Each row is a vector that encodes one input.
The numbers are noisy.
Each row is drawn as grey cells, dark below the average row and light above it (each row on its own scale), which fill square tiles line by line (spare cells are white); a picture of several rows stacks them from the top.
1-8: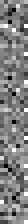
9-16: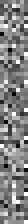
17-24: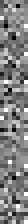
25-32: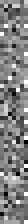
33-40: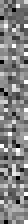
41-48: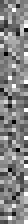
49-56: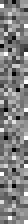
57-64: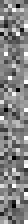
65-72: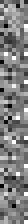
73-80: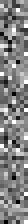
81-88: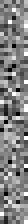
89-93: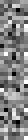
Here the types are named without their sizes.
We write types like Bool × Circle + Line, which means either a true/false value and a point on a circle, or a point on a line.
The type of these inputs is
List(Circle).
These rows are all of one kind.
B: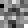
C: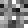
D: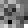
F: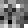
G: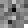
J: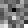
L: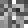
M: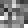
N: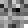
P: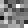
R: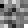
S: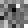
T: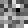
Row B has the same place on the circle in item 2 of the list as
G and S.
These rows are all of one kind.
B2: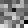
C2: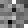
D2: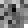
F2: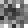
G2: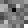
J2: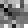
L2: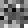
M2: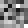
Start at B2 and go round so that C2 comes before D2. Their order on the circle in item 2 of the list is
B2, F2, J2, L2, M2, C2, D2, G2.
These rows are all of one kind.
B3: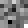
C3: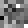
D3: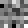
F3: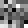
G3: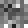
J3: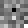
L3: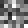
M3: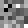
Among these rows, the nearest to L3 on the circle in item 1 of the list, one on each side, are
D3 and J3.
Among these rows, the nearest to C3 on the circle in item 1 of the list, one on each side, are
F3 and M3.
